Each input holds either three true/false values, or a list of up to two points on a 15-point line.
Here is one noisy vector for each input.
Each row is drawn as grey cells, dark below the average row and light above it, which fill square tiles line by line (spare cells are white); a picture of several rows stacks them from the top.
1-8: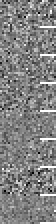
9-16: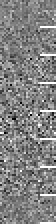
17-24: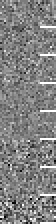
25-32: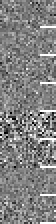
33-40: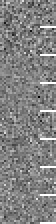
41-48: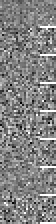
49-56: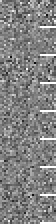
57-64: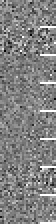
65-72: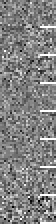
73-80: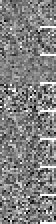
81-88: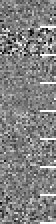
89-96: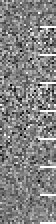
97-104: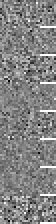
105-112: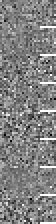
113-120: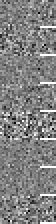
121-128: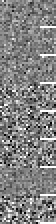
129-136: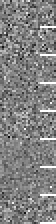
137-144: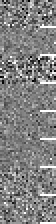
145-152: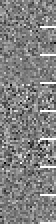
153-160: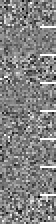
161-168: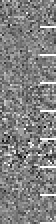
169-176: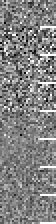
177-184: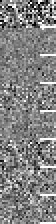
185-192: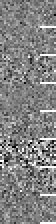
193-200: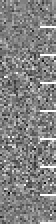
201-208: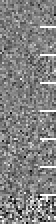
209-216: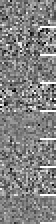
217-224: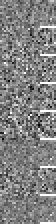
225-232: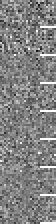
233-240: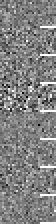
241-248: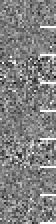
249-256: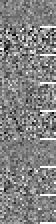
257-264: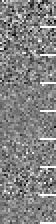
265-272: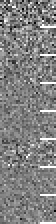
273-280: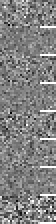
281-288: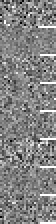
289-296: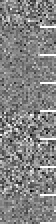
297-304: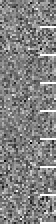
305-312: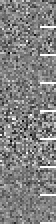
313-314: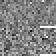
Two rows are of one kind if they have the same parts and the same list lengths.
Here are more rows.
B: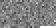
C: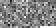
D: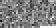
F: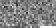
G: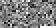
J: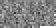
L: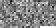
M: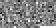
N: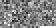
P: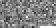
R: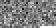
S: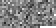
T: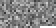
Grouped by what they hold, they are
B, D, J, N, S
C, G, L, T
F, P, R
M

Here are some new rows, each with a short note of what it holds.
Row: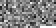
three true/false values
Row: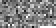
a list of one item
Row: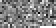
a list of one item
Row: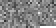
a list of two items
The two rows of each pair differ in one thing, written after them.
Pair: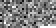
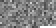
the place on the 15-point line in item 1 of the list
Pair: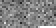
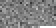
the place on the 15-point line in item 2 of the list
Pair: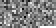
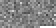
the place on the 15-point line in item 2 of the list
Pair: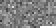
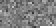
the place on the 15-point line in item 2 of the list
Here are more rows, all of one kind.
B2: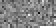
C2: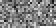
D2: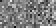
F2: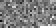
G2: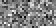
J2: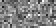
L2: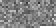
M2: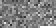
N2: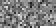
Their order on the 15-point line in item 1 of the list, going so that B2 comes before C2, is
J2, B2, N2, C2, L2, G2, D2, F2, M2.
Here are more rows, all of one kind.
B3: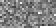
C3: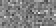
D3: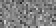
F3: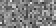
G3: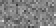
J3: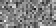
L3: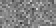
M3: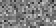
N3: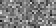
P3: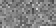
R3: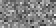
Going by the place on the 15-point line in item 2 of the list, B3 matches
D3, F3, N3 and R3.
